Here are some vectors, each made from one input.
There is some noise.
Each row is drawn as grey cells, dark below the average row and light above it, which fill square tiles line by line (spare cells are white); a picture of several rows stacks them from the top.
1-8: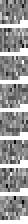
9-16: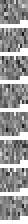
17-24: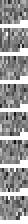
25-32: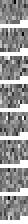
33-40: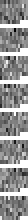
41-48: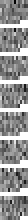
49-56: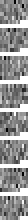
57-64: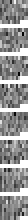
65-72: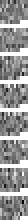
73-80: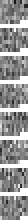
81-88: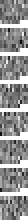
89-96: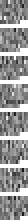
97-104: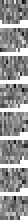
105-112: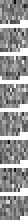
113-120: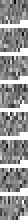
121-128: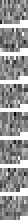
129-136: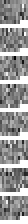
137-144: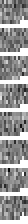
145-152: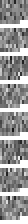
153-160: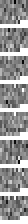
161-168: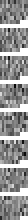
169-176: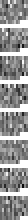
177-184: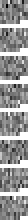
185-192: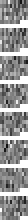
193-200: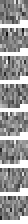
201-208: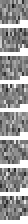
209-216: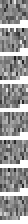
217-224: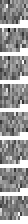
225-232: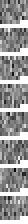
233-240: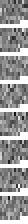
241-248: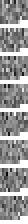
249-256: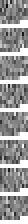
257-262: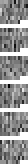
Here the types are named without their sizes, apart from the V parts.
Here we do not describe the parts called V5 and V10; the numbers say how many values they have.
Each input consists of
a point on each of two circles, a label, a value of V5 and a value of V10.
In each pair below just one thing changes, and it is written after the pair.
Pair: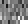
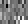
the label
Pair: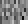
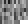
the value of V10
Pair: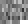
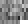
the label
